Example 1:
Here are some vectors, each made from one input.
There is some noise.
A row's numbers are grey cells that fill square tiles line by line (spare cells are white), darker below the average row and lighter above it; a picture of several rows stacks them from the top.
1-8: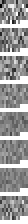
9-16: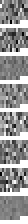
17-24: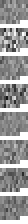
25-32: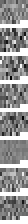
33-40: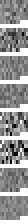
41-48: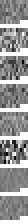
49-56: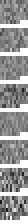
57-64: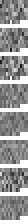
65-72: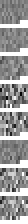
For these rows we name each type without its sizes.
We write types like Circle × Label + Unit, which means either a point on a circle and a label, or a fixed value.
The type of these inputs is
Line × Line × (Tree + Unit).
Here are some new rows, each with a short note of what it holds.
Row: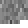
a point on each of two lines and a node of a tree
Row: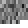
a point on each of two lines and a node of a tree
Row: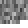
a point on each of two lines
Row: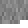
a point on each of two lines and a node of a tree
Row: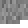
a point on each of two lines
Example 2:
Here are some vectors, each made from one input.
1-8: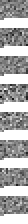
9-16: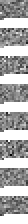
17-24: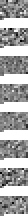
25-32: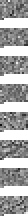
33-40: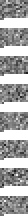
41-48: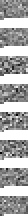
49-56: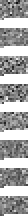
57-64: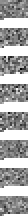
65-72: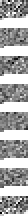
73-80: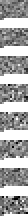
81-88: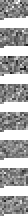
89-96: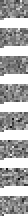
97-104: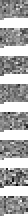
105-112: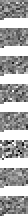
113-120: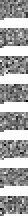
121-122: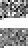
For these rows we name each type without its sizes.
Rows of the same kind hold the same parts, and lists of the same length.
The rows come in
3 kinds.
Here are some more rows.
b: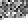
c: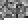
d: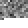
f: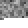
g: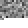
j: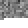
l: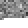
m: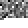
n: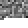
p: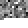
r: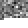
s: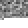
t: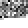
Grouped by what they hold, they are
b, t
c, d, j, m, n, r
f, g, l, p, s

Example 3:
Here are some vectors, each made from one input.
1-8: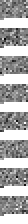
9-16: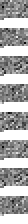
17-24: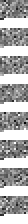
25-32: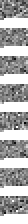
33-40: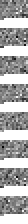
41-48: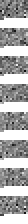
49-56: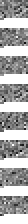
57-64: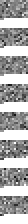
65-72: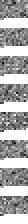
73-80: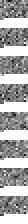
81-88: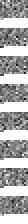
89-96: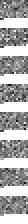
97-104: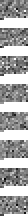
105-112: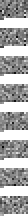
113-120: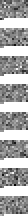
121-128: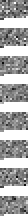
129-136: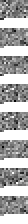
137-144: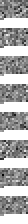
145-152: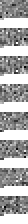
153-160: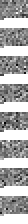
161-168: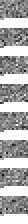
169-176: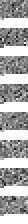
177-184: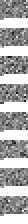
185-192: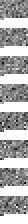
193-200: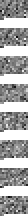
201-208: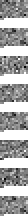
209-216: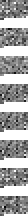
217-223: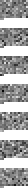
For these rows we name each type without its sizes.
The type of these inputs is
Line + Tree.
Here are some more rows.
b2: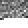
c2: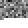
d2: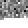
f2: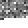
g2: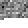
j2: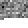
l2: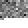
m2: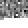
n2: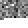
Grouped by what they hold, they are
b2, c2, d2, f2, m2, n2
g2, j2, l2

